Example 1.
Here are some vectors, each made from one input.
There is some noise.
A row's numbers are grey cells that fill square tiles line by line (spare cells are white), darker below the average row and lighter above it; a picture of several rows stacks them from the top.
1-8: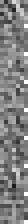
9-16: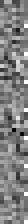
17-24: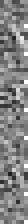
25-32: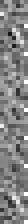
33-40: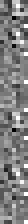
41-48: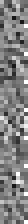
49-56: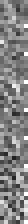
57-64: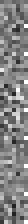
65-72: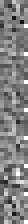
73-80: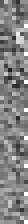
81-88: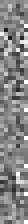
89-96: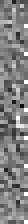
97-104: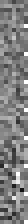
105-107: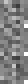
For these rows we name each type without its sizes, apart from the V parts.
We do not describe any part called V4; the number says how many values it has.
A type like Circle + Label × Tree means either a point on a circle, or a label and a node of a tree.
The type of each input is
Bool × Bool × Bool × Bool + Tree × V4 + Unit.
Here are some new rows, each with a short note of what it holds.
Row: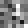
a node of a tree and a value of V4
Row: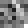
a node of a tree and a value of V4
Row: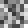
a fixed value
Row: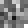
a node of a tree and a value of V4
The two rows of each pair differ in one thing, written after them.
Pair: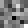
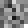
the node of the tree
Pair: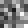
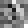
the node of the tree
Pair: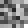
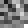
the value of V4
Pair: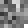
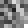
the value of V4
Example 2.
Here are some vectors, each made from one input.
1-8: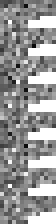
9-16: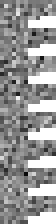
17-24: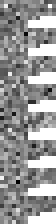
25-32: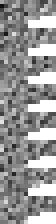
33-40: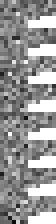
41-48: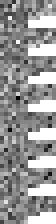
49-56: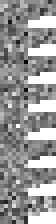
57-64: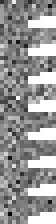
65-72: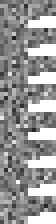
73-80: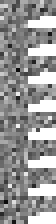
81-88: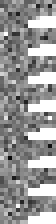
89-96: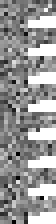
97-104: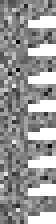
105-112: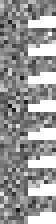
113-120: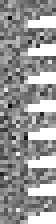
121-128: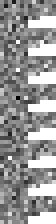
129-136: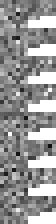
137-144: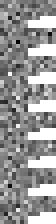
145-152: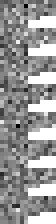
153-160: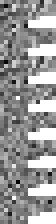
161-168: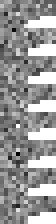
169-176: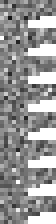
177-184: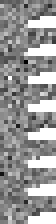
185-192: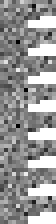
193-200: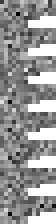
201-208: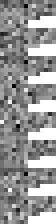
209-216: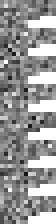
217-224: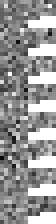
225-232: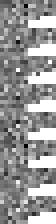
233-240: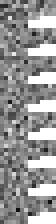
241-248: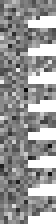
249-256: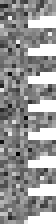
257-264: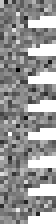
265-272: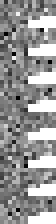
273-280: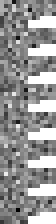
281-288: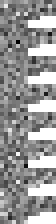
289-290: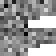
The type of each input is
Bool × Bool × Bool × List2(Line19).
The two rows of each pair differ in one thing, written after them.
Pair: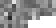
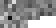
one of the three true/false values
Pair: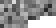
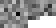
one of the three true/false values
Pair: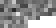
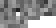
the place on the 19-point line in item 1 of the list
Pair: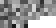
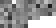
the place on the 19-point line in item 1 of the list
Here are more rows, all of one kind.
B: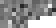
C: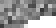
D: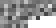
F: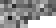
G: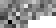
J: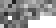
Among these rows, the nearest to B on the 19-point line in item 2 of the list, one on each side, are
D and J.
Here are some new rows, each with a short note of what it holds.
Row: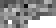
three true/false values, together with the empty list
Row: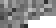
three true/false values, together with a list of one item
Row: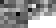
three true/false values, together with a list of two items
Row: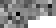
three true/false values, together with a list of one item
